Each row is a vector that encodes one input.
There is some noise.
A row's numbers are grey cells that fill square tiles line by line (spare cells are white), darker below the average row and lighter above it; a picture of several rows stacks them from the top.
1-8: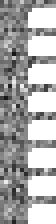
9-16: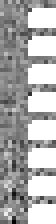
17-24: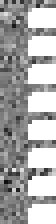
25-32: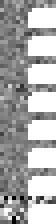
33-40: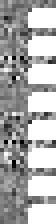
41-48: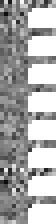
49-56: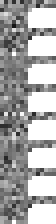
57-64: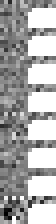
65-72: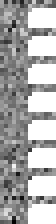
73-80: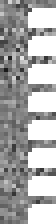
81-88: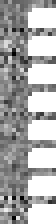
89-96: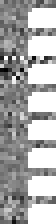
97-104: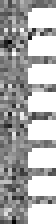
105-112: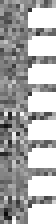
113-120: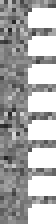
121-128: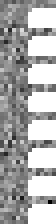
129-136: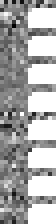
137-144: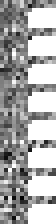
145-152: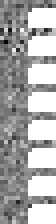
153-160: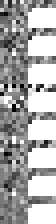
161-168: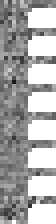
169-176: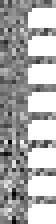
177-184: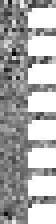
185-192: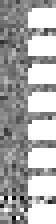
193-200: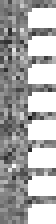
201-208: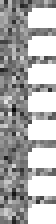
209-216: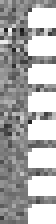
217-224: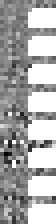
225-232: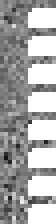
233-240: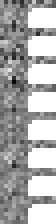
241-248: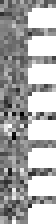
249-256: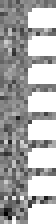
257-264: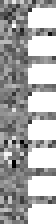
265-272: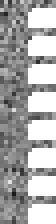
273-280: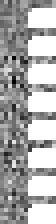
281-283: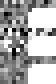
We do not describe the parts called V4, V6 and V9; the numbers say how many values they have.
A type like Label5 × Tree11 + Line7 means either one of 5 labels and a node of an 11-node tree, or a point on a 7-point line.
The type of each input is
(Bool × Bool × Bool + V6) × Line7 + (Line5 + V9) × V4.
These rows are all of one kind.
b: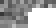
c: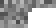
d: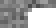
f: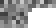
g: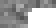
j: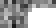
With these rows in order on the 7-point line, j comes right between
b and f.
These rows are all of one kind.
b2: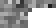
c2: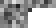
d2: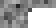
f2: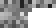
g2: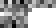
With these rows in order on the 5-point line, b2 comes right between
d2 and f2.
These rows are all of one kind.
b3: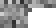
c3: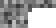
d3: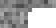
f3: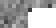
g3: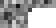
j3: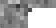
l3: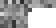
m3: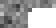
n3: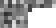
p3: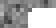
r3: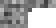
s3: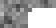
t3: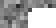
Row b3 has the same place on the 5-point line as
j3, p3, r3 and s3.
